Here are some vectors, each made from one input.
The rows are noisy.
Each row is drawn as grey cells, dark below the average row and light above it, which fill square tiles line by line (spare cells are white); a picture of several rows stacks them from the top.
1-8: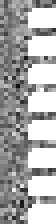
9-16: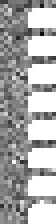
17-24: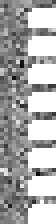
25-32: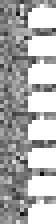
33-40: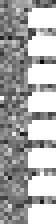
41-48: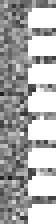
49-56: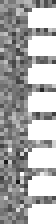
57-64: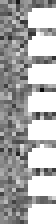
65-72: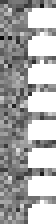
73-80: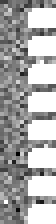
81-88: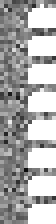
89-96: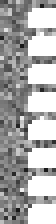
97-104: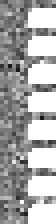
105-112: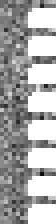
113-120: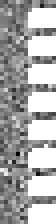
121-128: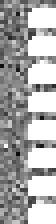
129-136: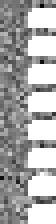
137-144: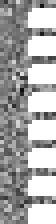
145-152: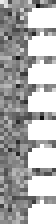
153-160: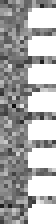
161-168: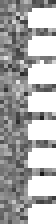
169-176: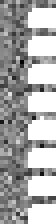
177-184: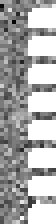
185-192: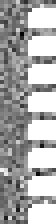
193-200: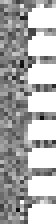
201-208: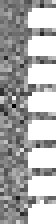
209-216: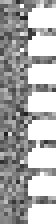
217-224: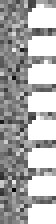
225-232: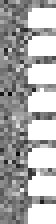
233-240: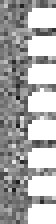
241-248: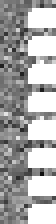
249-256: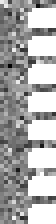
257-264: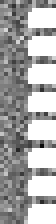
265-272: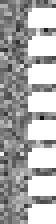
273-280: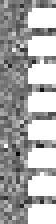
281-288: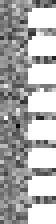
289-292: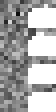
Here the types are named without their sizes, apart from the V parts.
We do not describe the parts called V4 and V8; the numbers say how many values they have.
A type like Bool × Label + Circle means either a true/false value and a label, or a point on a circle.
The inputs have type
Bool × List(Line) + (Tree + V8) × V4.
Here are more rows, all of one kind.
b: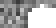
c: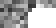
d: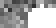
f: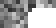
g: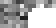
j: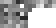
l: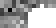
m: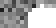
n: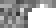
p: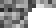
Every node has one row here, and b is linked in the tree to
c and n.
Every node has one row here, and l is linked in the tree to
c.
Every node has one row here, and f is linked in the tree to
d.
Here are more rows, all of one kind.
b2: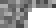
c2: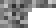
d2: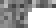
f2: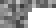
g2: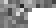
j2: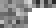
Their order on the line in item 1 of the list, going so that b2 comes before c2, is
b2, j2, f2, c2, g2, d2.
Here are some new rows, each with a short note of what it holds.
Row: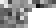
a true/false value, together with the empty list
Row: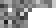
a value of V4 and a value of V8
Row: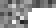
a true/false value, together with a list of one item
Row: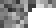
a node of a tree and a value of V4
